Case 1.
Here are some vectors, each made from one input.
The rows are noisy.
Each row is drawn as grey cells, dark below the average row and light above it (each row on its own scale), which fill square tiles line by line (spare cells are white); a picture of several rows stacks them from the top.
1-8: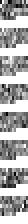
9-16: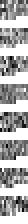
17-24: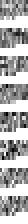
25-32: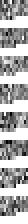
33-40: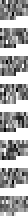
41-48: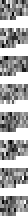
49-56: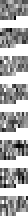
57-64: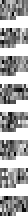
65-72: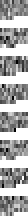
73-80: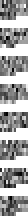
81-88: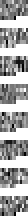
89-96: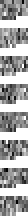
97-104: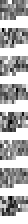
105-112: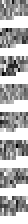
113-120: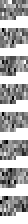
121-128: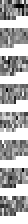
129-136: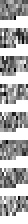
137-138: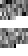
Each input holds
either one of 4 labels and a true/false value, or one of 6 labels.
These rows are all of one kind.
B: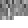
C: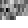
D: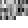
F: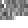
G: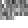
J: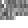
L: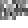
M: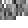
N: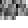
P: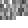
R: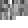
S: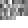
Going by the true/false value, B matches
C, N and R.
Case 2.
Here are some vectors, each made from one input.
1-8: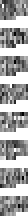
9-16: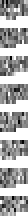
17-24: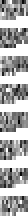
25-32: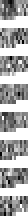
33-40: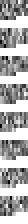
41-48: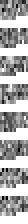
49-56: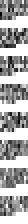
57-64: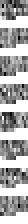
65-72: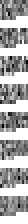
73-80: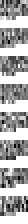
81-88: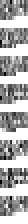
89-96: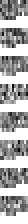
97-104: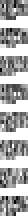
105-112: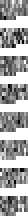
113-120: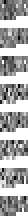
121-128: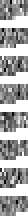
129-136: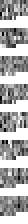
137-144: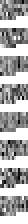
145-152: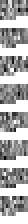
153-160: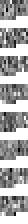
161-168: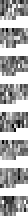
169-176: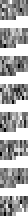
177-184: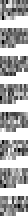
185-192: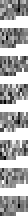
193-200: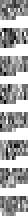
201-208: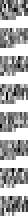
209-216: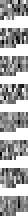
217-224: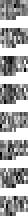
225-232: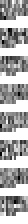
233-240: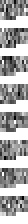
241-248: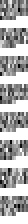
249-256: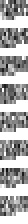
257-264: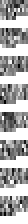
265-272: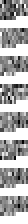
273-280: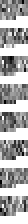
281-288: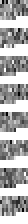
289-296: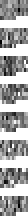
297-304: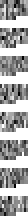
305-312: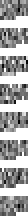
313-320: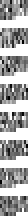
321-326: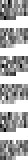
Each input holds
either one of 4 labels and one of 11 labels, or one of 5 labels.
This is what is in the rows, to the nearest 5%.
About 65% of them hold one of 4 labels and one of 11 labels. The rest hold one of 5 labels.
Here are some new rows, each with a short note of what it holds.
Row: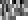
one of 4 labels and one of 11 labels
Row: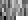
one of 5 labels
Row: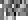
one of 4 labels and one of 11 labels
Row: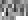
one of 4 labels and one of 11 labels
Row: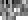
one of 4 labels and one of 11 labels
